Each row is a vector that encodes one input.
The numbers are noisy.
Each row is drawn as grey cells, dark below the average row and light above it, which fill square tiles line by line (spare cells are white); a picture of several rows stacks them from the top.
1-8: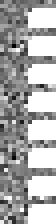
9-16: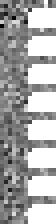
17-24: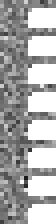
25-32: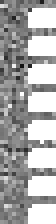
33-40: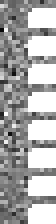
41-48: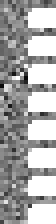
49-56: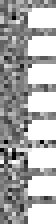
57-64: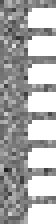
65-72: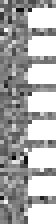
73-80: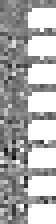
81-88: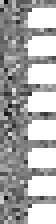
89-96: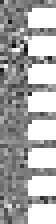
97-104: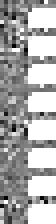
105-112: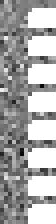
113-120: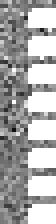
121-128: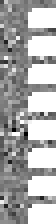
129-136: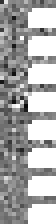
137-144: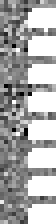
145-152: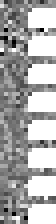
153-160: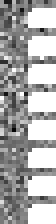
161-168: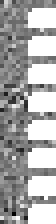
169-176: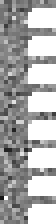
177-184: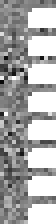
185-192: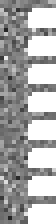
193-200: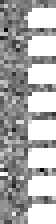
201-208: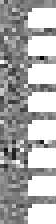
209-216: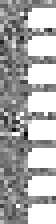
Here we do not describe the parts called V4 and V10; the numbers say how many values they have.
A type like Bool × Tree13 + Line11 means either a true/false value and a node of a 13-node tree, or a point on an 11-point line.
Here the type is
Bool × Circle9 × V10 + V4.
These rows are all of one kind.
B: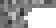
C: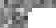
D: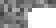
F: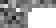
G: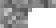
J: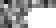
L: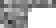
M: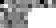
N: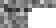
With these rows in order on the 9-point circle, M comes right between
D and F.
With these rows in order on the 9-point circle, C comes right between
J and N.
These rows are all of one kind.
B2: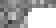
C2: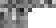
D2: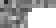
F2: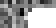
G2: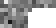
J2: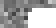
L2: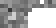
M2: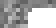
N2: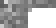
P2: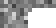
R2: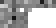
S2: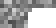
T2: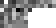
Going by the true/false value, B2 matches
D2 and L2.
